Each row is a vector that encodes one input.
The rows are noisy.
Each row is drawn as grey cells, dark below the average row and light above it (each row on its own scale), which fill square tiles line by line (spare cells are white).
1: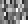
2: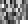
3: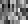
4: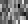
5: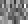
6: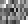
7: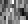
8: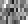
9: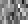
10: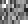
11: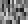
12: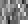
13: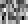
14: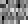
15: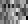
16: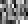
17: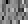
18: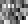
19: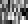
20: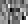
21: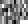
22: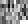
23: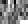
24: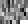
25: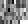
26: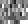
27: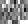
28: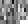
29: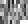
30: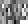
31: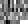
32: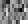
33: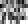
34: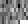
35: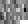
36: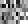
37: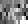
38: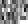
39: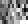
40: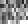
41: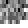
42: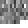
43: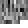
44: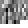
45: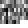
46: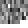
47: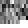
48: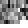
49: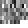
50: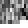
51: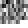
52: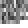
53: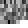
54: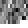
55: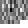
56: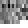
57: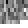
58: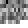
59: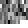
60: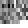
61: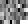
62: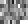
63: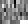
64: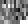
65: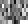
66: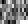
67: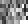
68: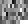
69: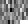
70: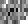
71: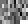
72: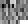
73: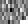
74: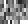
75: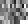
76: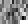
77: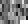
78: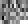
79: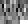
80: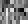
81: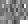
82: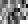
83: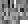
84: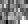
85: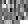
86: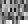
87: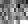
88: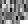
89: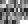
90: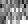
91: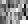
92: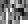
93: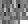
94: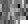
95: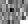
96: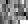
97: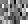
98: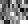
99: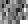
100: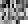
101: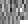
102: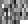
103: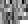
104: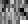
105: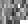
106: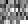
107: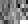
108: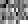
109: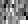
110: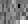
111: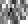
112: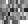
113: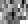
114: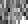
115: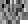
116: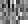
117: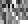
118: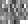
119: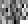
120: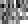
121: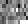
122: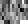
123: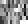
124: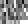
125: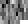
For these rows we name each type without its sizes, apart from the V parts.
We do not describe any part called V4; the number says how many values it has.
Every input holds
either a point on a line and a value of V4, or a node of a tree.
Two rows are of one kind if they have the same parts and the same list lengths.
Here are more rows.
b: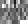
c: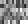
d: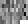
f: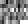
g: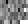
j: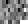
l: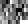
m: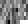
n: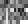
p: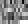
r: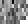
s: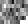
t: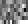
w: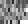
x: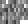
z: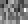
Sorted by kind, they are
b, m, p, r, s, t, x
c, d, f, g, j, l, n, w, z

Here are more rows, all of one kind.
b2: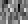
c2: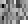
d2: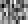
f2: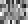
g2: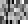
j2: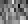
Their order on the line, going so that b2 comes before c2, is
j2, b2, c2, g2, f2, d2.
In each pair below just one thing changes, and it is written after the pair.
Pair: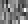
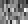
the value of V4
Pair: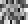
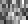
the place on the line
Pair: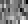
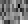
the place on the line
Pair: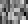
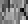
the place on the line
